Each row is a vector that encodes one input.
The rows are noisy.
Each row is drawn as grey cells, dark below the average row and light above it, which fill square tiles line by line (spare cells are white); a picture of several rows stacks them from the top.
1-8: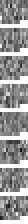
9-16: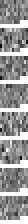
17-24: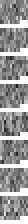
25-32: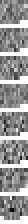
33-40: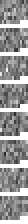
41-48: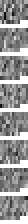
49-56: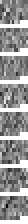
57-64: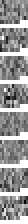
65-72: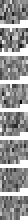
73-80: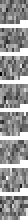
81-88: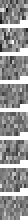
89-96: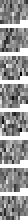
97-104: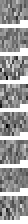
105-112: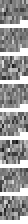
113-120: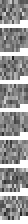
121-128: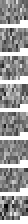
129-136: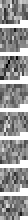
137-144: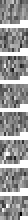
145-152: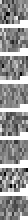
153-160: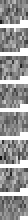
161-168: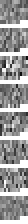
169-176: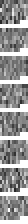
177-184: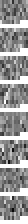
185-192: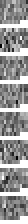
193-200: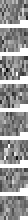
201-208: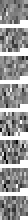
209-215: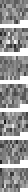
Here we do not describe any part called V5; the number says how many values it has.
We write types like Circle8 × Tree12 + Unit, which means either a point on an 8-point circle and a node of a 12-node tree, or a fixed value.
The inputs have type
Bool × Bool × Bool × V5 × V5 + Tree7 × Tree7.
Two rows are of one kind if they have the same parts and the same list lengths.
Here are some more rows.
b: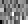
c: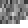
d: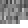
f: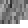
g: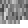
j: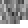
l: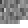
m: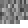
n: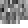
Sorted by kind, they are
b, c, d, f, g, j, l, m
n

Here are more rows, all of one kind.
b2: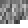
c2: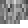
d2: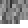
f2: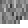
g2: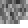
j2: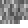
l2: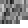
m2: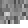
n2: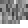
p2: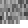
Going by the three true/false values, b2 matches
c2, d2, f2 and l2.
